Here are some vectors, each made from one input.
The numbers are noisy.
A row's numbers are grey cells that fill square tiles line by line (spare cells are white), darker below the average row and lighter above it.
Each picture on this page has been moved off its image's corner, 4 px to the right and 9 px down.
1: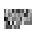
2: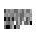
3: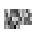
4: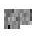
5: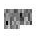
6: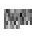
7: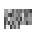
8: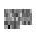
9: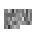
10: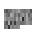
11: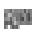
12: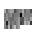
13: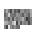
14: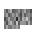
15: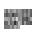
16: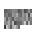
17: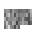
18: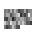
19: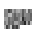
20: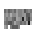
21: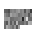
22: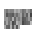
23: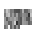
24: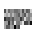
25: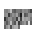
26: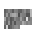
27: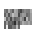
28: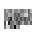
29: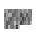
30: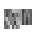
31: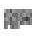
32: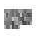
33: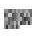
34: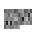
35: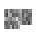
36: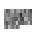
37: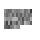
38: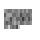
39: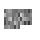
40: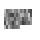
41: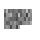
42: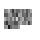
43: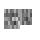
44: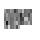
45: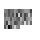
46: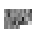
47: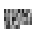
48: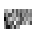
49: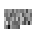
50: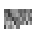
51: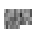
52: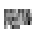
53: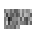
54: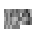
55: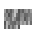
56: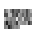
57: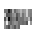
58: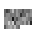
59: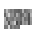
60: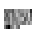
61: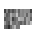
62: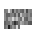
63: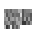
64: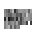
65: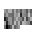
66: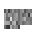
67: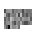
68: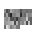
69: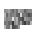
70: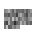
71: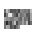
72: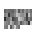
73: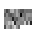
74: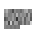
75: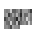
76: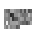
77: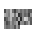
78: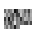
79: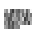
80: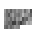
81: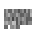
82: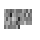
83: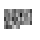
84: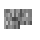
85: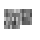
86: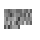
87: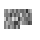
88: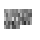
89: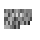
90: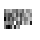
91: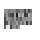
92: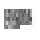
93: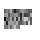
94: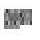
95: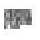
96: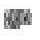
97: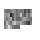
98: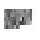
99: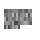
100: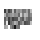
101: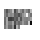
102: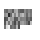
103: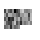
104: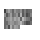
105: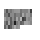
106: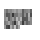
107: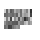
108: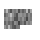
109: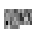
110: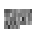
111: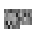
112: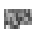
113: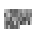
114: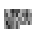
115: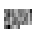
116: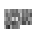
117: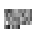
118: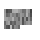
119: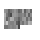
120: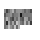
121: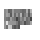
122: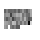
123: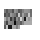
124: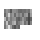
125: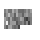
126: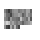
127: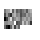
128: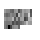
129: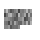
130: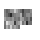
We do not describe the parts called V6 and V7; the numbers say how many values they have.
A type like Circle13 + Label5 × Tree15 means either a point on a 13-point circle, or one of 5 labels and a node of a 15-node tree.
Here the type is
(Bool × Bool × Bool × Bool × Bool × V7 + Line4) × V6.
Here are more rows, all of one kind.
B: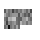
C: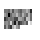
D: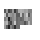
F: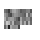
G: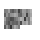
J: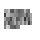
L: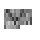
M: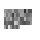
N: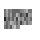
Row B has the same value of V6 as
C and N.
